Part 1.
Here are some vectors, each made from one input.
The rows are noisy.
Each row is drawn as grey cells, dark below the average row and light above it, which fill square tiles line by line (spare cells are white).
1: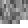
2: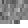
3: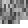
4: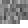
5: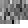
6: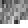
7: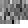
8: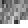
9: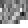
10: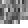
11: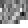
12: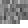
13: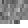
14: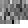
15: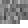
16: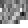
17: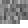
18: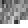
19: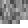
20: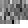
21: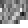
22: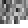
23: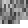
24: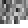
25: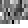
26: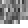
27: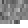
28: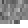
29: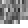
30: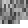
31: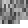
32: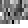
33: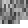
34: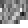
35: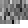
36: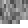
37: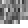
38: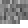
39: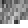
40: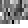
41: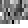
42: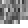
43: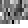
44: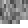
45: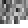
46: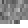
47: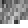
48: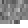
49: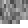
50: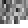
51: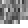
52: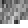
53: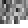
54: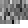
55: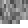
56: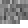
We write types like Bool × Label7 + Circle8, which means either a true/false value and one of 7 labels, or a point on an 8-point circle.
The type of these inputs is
Tree10.
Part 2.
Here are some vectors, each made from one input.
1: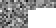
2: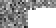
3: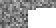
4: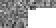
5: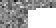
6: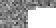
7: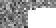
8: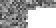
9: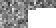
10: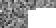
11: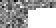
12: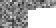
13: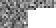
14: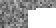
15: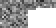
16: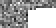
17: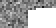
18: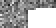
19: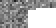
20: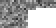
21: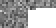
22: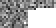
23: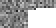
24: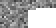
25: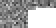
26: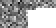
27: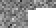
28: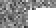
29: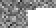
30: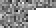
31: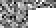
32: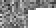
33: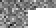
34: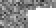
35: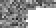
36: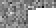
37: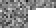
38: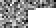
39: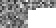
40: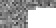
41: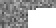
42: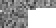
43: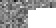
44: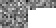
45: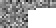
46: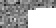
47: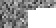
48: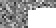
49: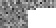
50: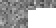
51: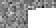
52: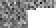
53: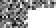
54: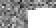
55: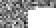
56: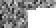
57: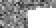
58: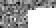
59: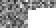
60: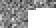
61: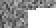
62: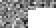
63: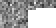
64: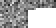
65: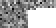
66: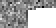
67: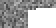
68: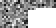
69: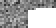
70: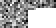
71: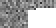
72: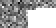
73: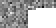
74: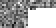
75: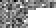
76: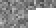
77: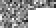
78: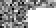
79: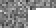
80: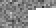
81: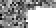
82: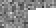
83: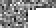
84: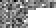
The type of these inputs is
Tree10.
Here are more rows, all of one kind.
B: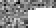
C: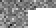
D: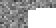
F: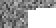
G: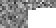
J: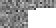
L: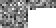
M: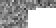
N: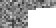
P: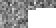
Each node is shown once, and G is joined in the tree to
D.
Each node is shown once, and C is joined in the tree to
P.
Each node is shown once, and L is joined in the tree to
F.
